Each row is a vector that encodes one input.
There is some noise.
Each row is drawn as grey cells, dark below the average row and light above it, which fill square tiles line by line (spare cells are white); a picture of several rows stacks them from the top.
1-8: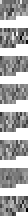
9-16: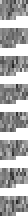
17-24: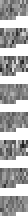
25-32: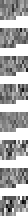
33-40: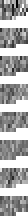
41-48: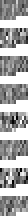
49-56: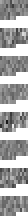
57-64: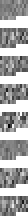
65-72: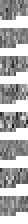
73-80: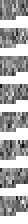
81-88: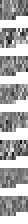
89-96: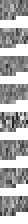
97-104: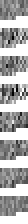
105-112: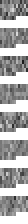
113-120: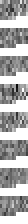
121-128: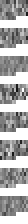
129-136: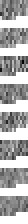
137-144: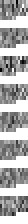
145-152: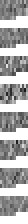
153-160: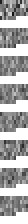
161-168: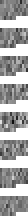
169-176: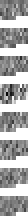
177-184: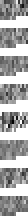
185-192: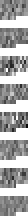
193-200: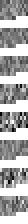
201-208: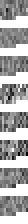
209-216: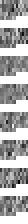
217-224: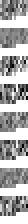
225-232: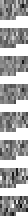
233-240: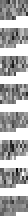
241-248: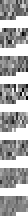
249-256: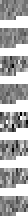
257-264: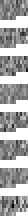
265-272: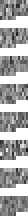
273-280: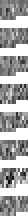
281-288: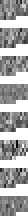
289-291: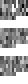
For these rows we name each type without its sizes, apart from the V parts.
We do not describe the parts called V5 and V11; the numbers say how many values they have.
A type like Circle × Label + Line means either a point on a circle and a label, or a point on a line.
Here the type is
Label × Label + Line × (Line + V5) + V11.
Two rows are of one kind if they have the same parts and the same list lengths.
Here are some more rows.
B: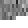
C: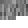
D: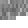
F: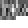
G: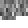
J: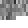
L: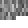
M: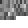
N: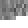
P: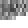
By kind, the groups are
B, F, G, M
C
D, L, N, P
J

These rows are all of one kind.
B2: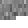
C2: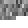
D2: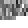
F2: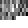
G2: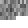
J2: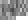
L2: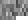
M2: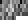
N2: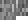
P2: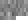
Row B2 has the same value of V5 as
C2, D2 and L2.
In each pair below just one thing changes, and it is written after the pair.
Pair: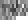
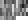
the place on the line
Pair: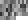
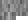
the value of V5
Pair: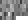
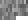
the value of V5
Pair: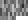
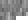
the place on the line
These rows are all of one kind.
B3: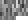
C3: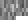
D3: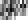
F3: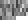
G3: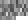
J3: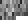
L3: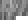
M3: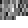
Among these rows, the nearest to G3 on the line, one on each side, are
F3 and L3.
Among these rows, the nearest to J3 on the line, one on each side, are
B3 and D3.
